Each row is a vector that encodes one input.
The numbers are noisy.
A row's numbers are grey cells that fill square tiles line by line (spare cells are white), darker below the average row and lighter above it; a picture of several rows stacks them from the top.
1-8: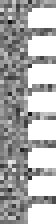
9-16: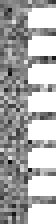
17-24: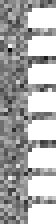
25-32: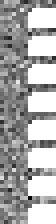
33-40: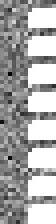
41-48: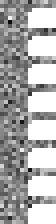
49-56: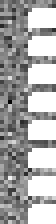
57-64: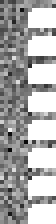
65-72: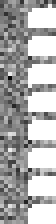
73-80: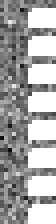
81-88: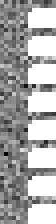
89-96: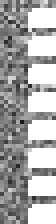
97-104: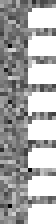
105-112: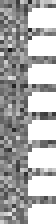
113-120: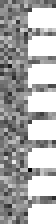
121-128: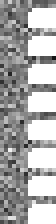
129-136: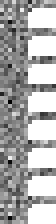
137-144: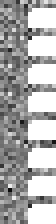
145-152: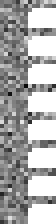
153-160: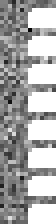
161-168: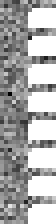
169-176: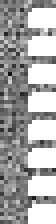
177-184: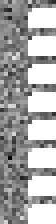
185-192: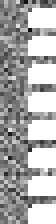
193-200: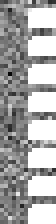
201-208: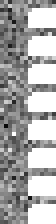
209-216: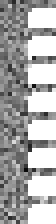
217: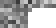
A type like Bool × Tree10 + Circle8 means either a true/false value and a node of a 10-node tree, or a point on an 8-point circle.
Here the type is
(Label8 × Label8 + Unit) × Line17.
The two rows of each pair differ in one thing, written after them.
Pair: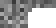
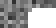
one of the two labels
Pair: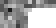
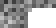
the place on the 17-point line
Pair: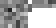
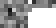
one of the two labels
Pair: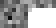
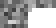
one of the two labels
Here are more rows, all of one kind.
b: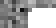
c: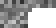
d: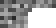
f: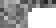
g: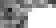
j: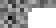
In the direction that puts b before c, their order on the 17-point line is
d, b, c, j, f, g.
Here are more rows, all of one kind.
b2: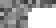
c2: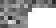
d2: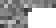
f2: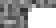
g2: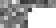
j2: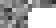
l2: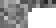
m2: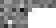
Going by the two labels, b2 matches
l2 and m2.
